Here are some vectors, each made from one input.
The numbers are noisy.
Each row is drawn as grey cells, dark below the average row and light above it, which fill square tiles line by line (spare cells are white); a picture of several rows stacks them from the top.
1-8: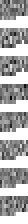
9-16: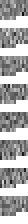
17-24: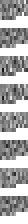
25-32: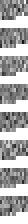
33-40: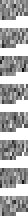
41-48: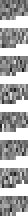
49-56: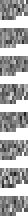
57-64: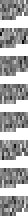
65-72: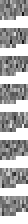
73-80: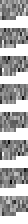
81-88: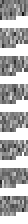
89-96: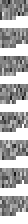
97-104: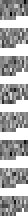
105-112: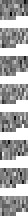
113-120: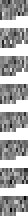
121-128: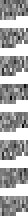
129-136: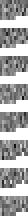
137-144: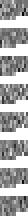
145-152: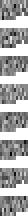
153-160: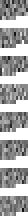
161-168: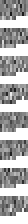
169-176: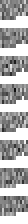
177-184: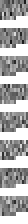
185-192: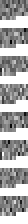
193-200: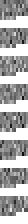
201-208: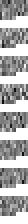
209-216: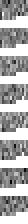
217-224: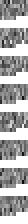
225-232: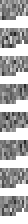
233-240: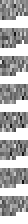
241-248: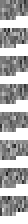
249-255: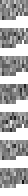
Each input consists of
either a point on a 10-point circle, or one of 12 labels.
